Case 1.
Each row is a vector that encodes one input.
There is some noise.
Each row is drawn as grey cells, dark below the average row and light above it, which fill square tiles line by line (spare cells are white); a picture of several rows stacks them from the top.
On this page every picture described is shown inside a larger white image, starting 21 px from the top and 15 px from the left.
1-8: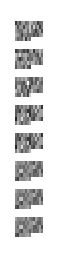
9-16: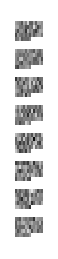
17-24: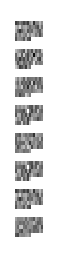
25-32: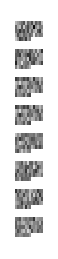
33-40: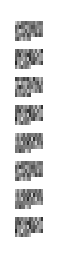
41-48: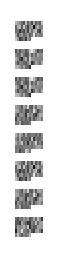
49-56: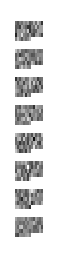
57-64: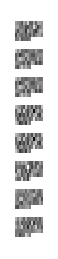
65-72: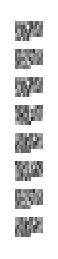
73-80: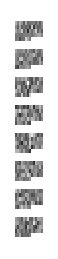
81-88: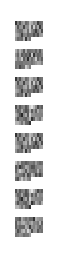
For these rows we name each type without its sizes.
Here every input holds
a node of a tree.
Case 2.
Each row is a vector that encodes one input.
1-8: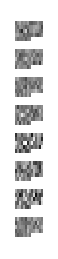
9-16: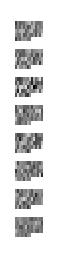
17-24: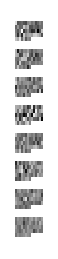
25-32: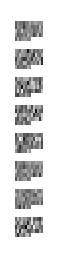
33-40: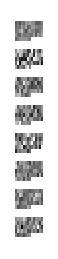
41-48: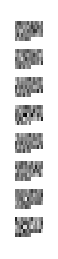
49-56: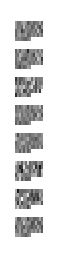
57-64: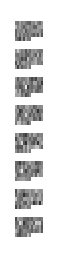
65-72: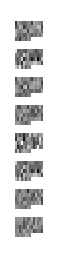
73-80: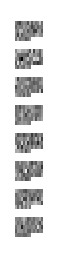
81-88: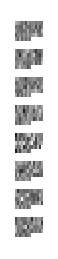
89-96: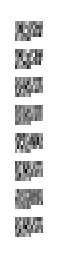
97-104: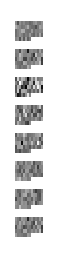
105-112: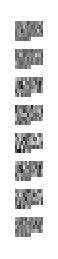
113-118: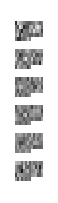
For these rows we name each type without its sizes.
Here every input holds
a label.
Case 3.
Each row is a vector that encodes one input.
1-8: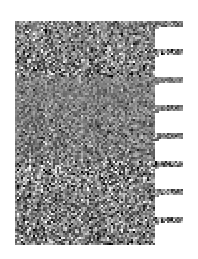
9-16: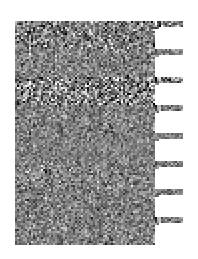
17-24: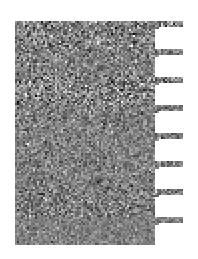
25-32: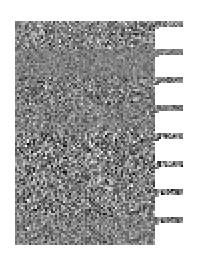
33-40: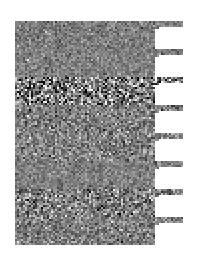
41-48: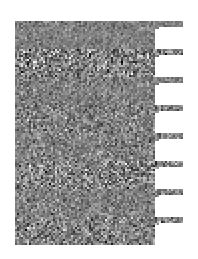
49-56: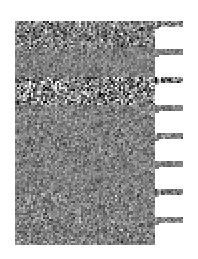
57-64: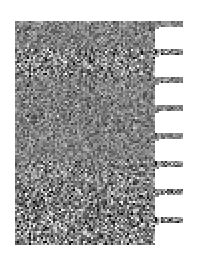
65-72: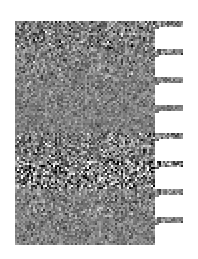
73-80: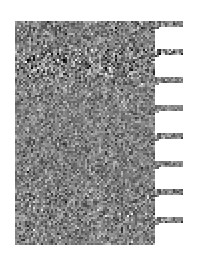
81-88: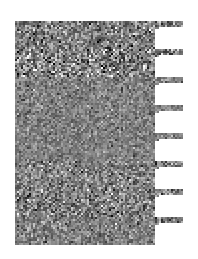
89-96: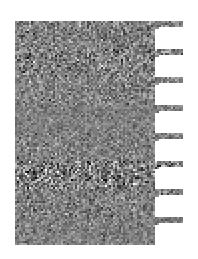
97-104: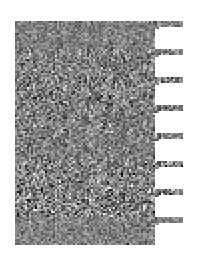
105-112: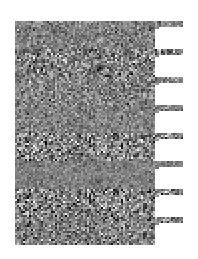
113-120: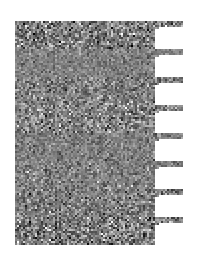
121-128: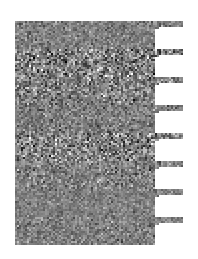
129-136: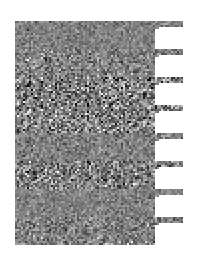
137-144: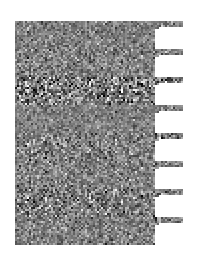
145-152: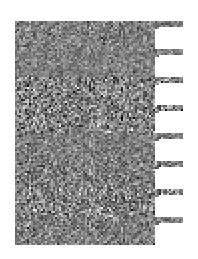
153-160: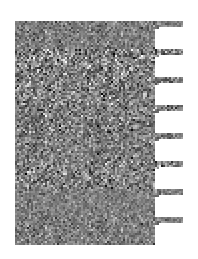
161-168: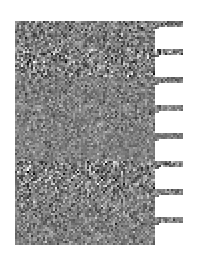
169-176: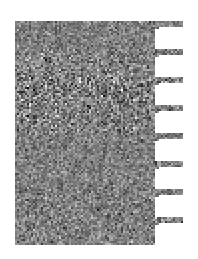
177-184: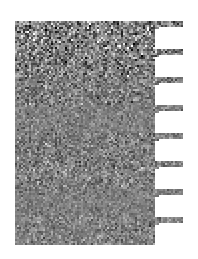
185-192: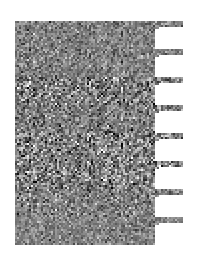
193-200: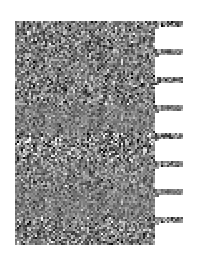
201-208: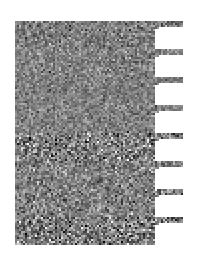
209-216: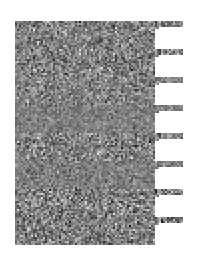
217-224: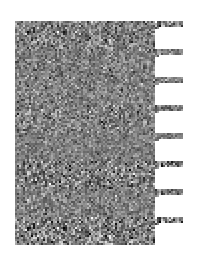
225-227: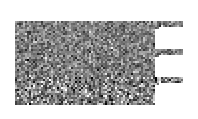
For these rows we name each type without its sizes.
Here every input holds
a label.
